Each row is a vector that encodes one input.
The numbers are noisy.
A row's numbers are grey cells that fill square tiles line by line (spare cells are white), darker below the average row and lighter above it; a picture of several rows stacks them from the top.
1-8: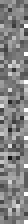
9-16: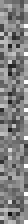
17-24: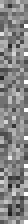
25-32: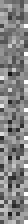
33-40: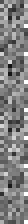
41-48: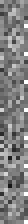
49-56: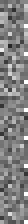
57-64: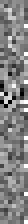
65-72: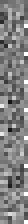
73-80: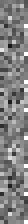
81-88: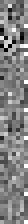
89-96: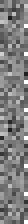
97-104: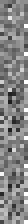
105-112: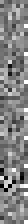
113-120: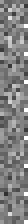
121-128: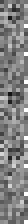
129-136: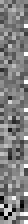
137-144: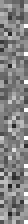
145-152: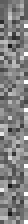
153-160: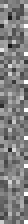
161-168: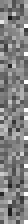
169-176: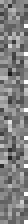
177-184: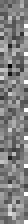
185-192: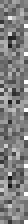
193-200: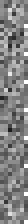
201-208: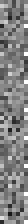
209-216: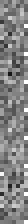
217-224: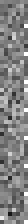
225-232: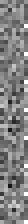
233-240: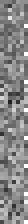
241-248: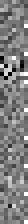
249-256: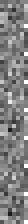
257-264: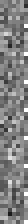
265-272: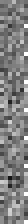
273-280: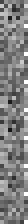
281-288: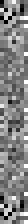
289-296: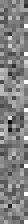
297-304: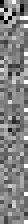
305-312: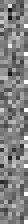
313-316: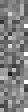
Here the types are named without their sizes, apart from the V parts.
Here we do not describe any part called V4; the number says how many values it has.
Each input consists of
a list of items, each a label and a value of V4.
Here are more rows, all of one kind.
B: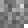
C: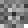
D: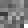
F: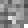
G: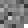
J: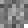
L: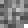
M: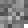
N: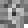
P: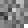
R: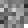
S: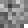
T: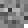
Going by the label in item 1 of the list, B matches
P and S.
